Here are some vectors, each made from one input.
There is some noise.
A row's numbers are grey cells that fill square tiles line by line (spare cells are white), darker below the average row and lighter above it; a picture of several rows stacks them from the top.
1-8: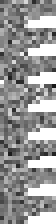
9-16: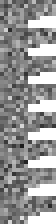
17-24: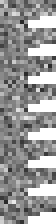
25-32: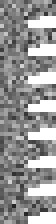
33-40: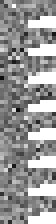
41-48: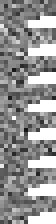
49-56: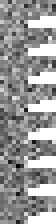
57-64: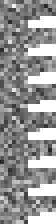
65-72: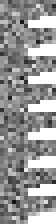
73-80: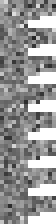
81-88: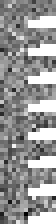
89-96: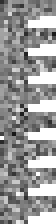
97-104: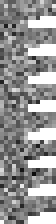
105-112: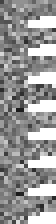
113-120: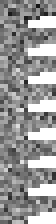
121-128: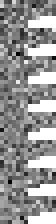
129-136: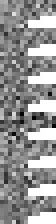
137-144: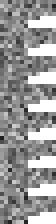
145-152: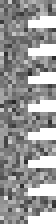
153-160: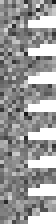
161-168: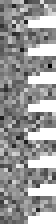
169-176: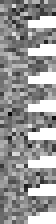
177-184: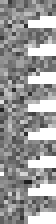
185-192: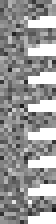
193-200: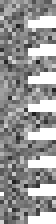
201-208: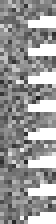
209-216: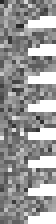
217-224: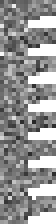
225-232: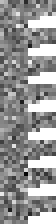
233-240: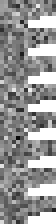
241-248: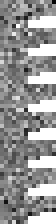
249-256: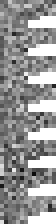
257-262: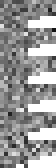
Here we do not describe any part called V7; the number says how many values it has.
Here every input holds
a list of up to three items, each a true/false value and a value of V7.
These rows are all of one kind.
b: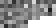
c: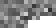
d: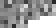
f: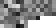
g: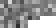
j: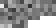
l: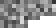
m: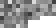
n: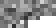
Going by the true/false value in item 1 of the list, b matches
c and m.
